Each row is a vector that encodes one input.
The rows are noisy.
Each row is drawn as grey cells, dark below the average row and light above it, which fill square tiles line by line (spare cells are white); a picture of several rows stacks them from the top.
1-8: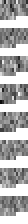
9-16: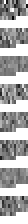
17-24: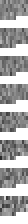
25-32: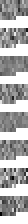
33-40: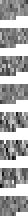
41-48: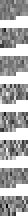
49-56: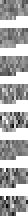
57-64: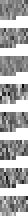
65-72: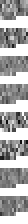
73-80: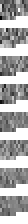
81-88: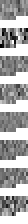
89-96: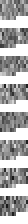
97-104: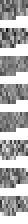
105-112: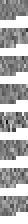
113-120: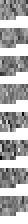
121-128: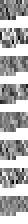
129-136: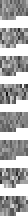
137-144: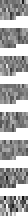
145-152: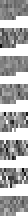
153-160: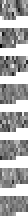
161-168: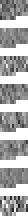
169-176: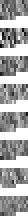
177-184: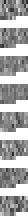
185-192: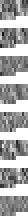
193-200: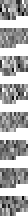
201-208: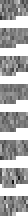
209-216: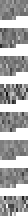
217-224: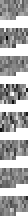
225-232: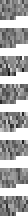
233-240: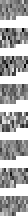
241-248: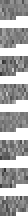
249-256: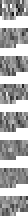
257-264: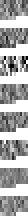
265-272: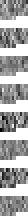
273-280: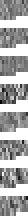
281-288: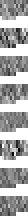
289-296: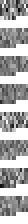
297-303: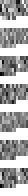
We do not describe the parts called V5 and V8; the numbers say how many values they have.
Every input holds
a point on a 6-point circle and a true/false value, together with either one of 7 labels and a value of V8, or a point on a 6-point line and a value of V5.
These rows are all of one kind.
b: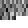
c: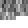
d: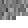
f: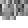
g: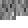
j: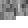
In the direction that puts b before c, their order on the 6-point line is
d, f, b, j, g, c.
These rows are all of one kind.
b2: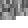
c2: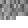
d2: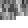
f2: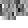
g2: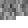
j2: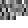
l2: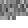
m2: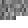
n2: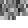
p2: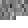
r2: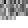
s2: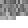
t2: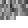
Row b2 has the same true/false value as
d2 and f2.
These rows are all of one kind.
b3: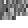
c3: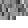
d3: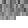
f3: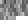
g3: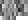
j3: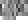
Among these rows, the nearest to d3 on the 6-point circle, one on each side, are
c3 and j3.
